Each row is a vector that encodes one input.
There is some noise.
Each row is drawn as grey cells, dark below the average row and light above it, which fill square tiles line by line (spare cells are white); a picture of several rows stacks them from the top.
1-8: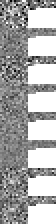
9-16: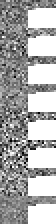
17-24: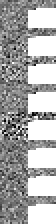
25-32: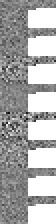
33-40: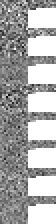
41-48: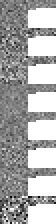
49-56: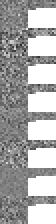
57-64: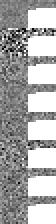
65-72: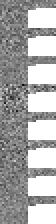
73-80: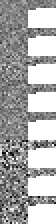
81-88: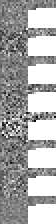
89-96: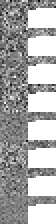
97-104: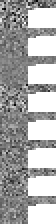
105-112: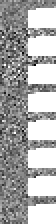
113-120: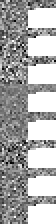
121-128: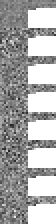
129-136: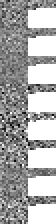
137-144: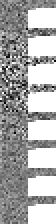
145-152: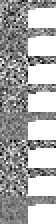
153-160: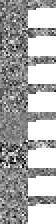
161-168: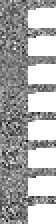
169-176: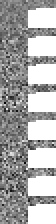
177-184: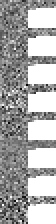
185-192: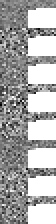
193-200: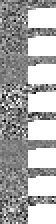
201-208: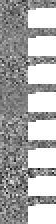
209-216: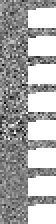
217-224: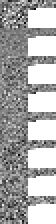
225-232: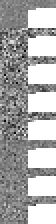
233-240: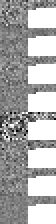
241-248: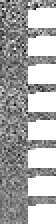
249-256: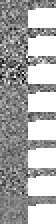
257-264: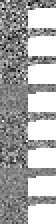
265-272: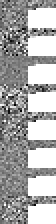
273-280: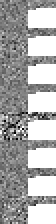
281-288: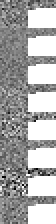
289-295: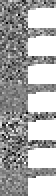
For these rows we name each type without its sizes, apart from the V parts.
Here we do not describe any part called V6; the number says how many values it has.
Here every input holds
a point on a line and a value of V6, together with either a point on a circle, or a fixed value.
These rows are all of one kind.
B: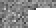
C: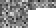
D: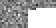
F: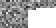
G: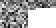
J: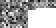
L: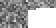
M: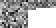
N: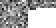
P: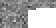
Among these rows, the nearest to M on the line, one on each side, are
C and D.
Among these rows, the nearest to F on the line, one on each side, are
D and N.
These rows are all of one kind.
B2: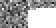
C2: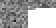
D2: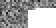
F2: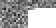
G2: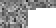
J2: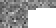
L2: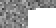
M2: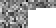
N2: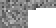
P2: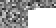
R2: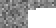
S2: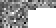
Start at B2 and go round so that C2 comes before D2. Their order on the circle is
B2, L2, M2, G2, P2, N2, J2, S2, F2, R2, C2, D2.
